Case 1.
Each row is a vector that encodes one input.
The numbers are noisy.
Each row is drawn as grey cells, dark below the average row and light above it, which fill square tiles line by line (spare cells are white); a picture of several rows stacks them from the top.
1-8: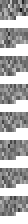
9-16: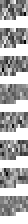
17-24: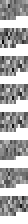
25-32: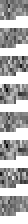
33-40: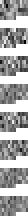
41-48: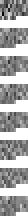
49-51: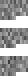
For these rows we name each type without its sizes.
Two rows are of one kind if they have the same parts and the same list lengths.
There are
2 kinds of row.
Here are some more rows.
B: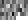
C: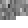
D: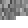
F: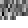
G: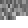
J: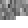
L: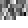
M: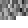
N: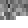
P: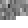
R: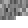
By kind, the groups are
B, F, L, M
C, D, G, J, N, P, R

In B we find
a label.
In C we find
a point on each of two lines.
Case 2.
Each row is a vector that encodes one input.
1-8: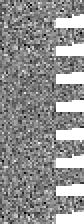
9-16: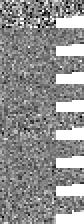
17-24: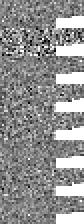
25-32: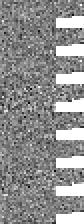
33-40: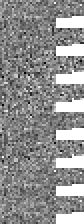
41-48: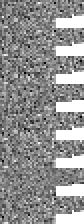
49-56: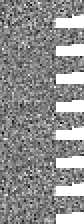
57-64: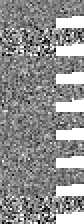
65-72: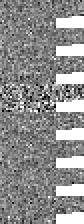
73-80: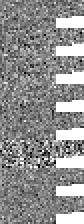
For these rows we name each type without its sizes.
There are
3 kinds of row.
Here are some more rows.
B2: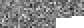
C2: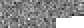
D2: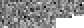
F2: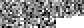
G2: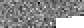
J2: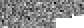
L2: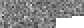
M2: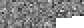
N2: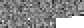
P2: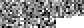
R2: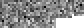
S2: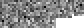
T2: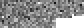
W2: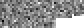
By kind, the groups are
B2, C2, G2, L2, M2, N2
D2, J2, R2, S2, T2, W2
F2, P2

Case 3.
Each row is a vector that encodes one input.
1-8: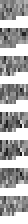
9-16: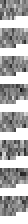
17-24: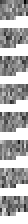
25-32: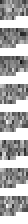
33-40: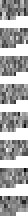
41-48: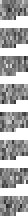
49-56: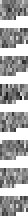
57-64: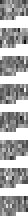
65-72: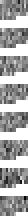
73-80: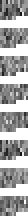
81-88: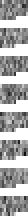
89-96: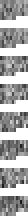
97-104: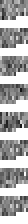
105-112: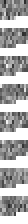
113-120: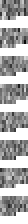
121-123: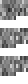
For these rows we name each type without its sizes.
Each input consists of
either a point on a circle, or a fixed value, or four true/false values.
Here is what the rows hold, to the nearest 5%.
About 30% of them hold a point on a circle. About 5% of them hold a fixed value. The rest hold four true/false values.
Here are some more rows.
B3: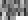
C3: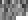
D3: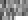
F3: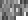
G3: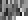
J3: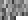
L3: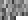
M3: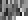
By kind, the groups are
B3, D3, F3, J3, L3
C3
G3, M3

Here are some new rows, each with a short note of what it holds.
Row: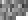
a point on a circle
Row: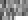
four true/false values
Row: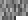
four true/false values
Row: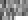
four true/false values
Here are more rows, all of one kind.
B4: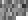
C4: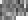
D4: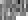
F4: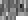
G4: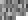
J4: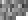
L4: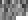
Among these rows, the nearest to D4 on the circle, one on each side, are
C4 and G4.
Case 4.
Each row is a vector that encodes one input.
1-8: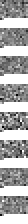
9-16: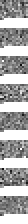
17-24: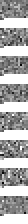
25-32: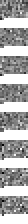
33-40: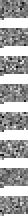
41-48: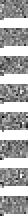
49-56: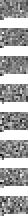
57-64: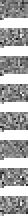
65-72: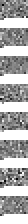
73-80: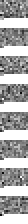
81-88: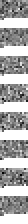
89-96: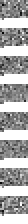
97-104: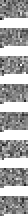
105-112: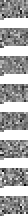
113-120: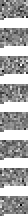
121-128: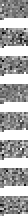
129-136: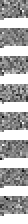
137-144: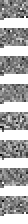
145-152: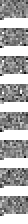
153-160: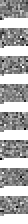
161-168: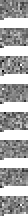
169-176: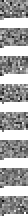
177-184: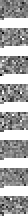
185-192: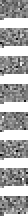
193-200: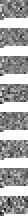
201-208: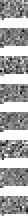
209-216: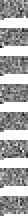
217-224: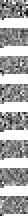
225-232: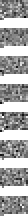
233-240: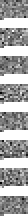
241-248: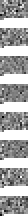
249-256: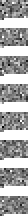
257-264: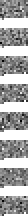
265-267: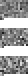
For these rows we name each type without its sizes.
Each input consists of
either a point on a line, or a node of a tree.
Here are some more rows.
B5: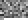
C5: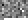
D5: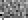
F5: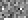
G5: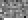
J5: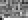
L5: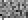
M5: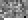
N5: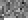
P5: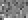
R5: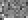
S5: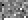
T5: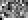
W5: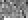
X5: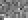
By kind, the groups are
B5, C5, D5, F5, L5, S5
G5, J5, M5, N5, P5, R5, T5, W5, X5

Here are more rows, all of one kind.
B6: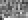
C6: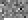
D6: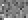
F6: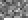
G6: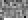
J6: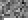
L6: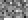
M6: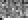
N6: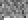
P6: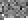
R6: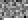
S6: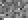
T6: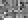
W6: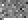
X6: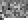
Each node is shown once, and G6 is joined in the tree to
P6, R6 and X6.
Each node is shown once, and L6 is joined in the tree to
F6 and J6.
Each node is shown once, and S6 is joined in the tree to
D6 and F6.
